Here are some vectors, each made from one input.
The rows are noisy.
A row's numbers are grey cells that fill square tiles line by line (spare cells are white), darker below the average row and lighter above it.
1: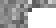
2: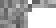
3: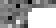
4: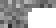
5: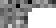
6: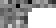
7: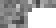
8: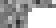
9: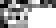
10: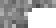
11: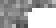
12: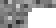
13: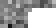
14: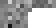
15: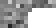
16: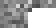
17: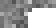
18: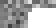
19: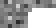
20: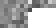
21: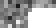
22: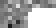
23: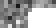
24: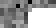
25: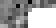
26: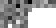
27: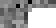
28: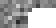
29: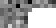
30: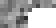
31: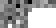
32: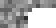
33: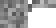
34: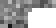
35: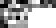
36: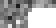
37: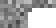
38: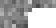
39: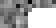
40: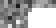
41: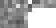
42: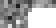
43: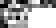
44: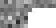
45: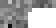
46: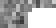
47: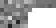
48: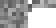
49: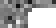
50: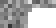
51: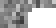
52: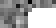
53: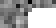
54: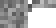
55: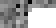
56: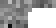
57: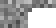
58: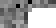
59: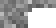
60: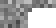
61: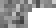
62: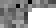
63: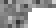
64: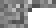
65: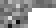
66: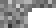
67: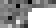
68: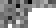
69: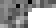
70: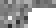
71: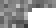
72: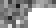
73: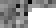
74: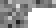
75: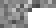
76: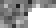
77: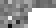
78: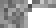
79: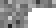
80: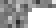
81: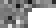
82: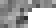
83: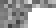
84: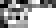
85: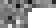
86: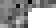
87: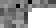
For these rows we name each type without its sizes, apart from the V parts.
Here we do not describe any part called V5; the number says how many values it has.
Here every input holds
a list of items, each a true/false value and a value of V5.
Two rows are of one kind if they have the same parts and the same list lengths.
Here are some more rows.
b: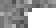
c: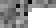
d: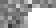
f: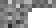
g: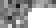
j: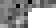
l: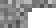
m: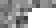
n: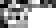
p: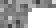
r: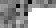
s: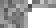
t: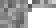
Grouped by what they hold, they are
b, d, f, l, m, p, s, t
c, g, j, r
n

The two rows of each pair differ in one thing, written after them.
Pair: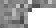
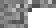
the value of V5 in item 2 of the list
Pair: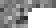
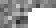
the value of V5 in item 2 of the list
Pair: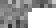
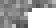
the true/false value in item 1 of the list
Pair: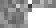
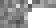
the value of V5 in item 2 of the list
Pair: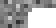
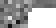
the value of V5 in item 1 of the list
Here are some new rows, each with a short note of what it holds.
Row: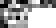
the empty list
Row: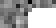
a list of one item
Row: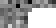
a list of one item
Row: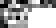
the empty list
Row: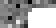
a list of one item
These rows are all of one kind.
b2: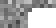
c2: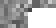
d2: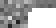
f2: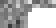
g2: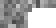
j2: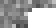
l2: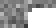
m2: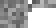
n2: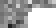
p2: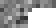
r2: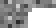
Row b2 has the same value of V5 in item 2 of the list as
d2, g2 and l2.
